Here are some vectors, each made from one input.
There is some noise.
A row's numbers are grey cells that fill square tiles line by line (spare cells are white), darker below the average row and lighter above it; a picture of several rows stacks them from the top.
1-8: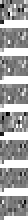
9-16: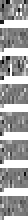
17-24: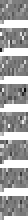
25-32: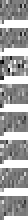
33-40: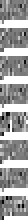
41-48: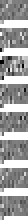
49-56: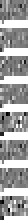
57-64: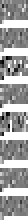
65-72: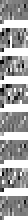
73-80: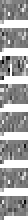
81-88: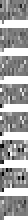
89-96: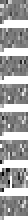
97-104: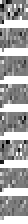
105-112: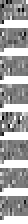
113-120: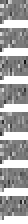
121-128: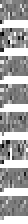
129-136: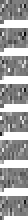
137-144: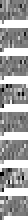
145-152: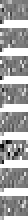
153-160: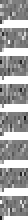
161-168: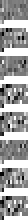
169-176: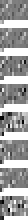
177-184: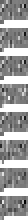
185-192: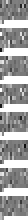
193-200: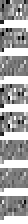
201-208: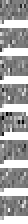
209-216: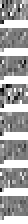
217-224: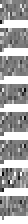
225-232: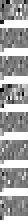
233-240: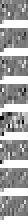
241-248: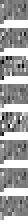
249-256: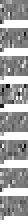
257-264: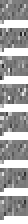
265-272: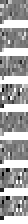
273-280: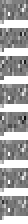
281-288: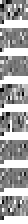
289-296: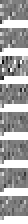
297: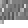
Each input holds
either one of 7 labels, or four true/false values.
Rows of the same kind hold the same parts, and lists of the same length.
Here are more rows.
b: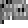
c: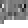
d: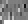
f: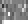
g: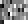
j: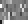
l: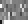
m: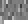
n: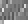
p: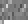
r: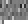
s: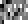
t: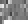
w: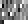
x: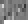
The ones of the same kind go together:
b, g, s, w
c, d, f, j, l, m, n, p, r, t, x

